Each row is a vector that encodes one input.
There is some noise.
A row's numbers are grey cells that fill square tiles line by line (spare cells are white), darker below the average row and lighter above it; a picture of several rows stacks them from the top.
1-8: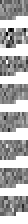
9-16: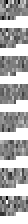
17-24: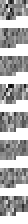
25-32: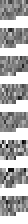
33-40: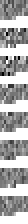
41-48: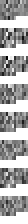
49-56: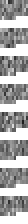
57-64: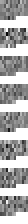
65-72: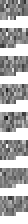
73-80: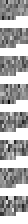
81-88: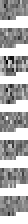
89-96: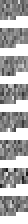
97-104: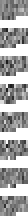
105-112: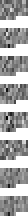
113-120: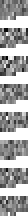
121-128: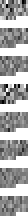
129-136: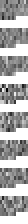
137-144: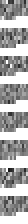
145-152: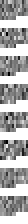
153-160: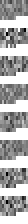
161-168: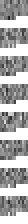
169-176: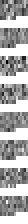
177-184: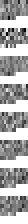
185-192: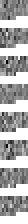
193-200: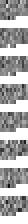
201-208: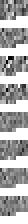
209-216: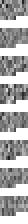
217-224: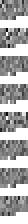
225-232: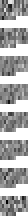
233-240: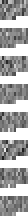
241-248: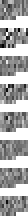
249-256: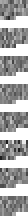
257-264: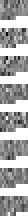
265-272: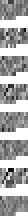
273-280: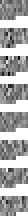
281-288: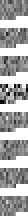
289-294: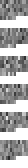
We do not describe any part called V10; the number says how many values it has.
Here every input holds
a true/false value, together with either a point on a 15-point line, or a value of V10.
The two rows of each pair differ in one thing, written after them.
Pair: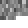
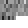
the true/false value
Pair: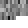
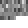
the true/false value
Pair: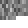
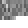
the place on the 15-point line
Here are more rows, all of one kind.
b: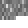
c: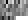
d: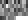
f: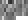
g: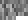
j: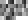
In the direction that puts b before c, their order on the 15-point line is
f, b, j, d, g, c.
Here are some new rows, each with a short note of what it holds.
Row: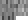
a point on a 15-point line and a true/false value
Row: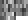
a true/false value and a value of V10
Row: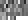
a true/false value and a value of V10
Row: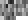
a point on a 15-point line and a true/false value
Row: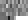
a point on a 15-point line and a true/false value
